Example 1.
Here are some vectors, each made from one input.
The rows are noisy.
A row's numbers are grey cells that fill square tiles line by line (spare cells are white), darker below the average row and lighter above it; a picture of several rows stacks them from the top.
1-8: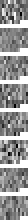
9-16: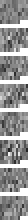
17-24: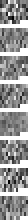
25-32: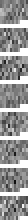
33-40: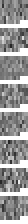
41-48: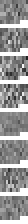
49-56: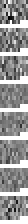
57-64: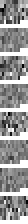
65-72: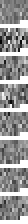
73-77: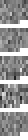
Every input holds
either a fixed value, or two labels (each one of 9).
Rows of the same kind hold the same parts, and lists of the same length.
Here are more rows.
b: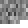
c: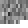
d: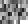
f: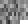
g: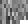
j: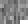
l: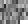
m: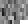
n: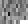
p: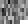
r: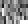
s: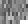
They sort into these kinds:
b, f, g
c, d, j, l, m, n, p, r, s

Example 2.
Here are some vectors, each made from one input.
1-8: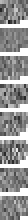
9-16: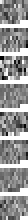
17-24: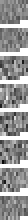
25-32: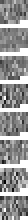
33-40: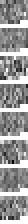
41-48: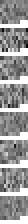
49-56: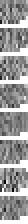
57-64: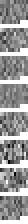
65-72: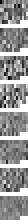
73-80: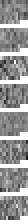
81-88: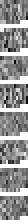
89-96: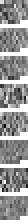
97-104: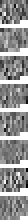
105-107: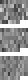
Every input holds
a point on a 6-point line and a true/false value.
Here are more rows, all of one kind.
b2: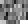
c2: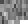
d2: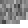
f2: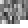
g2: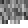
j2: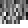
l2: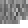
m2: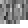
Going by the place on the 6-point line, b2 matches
g2 and l2.
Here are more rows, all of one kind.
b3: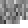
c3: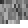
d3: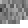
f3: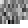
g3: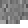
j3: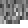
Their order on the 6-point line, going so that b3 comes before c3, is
b3, g3, d3, f3, j3, c3.
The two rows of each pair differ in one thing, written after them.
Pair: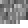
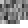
the place on the 6-point line
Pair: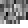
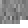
the place on the 6-point line
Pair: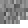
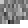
the true/false value
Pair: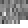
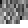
the true/false value
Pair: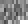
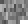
the true/false value
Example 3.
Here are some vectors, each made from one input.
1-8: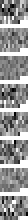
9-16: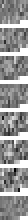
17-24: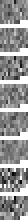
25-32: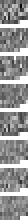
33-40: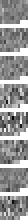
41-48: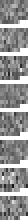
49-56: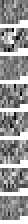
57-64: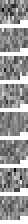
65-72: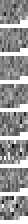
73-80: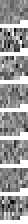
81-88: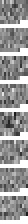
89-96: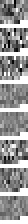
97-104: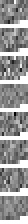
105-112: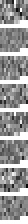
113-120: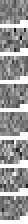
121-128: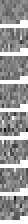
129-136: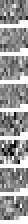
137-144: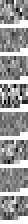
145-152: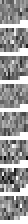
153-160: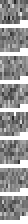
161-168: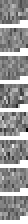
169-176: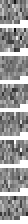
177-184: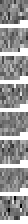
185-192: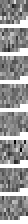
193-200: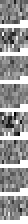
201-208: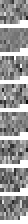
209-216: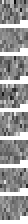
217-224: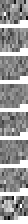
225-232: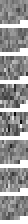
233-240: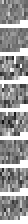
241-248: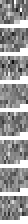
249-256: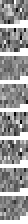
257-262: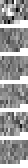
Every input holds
a true/false value, together with either a fixed value, or a node of a 10-node tree.
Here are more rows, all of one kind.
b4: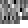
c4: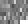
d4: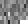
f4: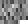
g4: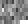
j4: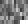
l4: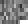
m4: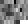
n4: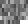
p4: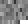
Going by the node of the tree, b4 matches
l4, m4 and p4.
